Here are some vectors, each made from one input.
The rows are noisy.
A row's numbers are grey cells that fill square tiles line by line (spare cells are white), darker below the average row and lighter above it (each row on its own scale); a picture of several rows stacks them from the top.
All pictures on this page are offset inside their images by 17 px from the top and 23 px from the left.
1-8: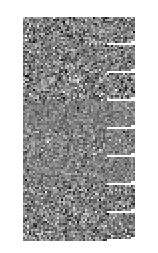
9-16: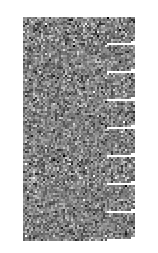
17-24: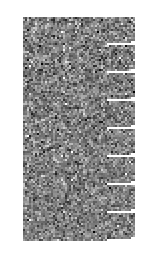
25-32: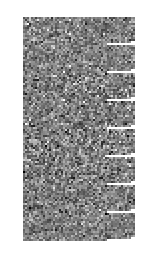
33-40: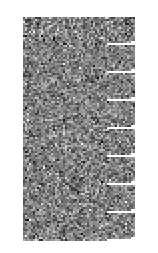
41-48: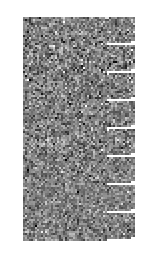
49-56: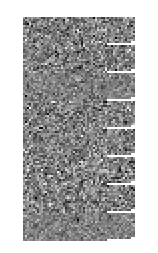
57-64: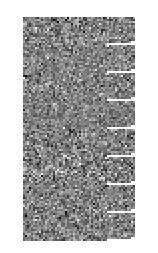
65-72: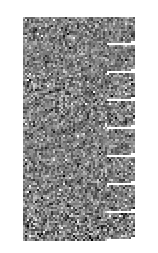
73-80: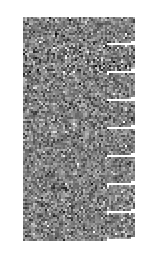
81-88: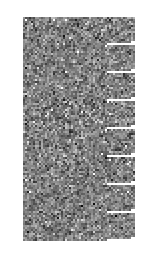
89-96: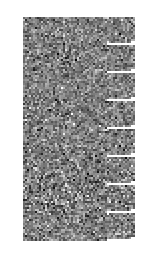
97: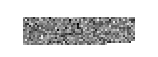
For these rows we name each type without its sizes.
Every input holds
a label, together with either a label, or a point on a line.
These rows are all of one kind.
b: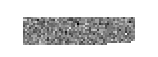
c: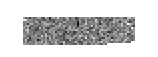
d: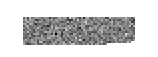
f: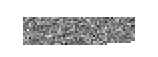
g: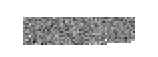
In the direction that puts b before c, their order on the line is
d, b, c, f, g.
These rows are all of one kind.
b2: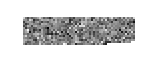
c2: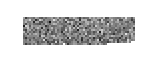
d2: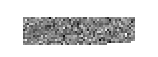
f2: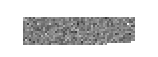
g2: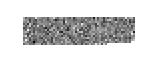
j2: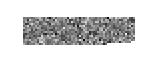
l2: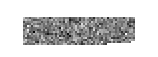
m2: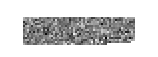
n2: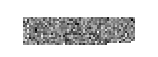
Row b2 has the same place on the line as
j2, l2 and n2.
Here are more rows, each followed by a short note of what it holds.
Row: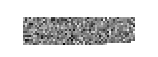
two labels
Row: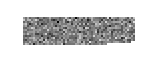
two labels
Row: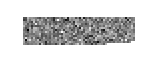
two labels
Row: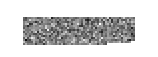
two labels
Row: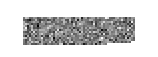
two labels
